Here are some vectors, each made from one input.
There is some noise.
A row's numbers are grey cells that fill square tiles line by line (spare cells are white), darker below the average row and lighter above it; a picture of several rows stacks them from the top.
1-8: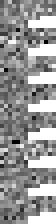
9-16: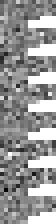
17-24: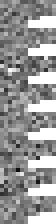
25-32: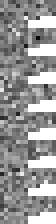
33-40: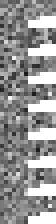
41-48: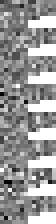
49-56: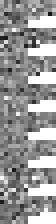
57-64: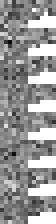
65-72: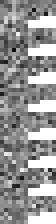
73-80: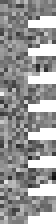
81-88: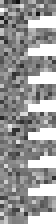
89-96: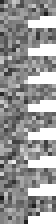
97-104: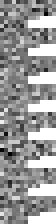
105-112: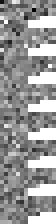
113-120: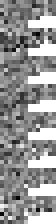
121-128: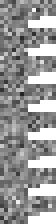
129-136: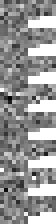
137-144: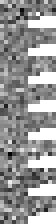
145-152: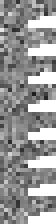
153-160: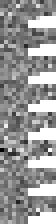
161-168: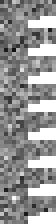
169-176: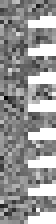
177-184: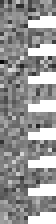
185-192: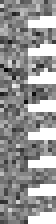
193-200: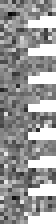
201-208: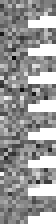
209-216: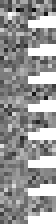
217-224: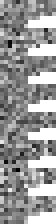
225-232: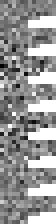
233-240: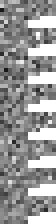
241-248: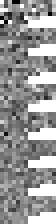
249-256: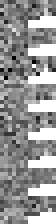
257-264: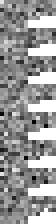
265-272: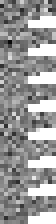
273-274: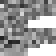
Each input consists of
one of 8 labels, together with either one of 8 labels, or a point on a 6-point line.
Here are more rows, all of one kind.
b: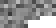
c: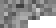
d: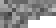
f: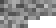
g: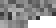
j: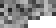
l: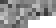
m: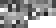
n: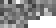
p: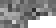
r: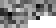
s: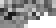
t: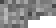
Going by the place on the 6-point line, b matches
p and t.
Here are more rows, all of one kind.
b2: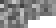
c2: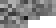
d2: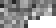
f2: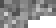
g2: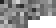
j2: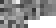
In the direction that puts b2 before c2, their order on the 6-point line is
b2, f2, c2, j2, d2, g2.
